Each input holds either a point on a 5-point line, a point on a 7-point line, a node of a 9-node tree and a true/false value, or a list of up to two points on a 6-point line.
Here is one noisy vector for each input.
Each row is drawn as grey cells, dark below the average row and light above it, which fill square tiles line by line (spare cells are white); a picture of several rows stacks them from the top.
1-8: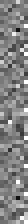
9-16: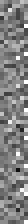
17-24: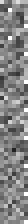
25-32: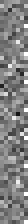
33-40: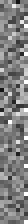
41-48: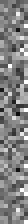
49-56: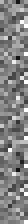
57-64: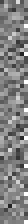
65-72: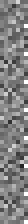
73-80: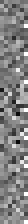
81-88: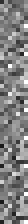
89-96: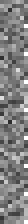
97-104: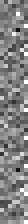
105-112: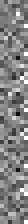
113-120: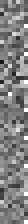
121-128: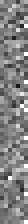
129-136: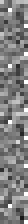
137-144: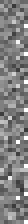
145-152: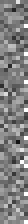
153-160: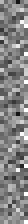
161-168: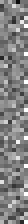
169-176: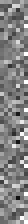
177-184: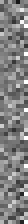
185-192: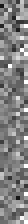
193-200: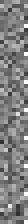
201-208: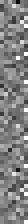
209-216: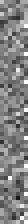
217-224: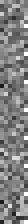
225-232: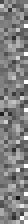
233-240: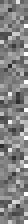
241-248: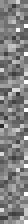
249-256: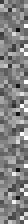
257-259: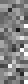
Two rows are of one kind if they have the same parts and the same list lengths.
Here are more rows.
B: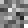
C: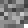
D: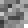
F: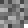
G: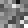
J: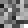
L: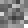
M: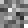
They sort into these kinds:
B, G, M
C, F
D, L
J

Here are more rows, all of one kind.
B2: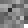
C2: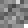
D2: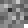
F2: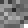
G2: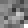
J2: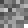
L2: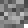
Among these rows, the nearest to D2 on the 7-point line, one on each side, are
B2 and C2.
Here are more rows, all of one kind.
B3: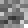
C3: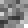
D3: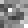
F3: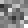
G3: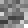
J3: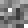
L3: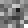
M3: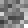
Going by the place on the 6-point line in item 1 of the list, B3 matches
G3 and M3.
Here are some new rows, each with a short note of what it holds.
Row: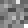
a point on a 5-point line, a point on a 7-point line, a node of a 9-node tree and a true/false value
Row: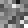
a list of one item
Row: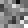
a list of one item
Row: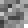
a list of two items
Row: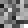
the empty list
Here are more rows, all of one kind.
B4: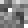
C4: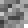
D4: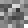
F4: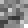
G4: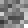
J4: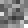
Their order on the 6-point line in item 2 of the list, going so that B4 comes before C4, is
B4, D4, C4, G4, J4, F4.
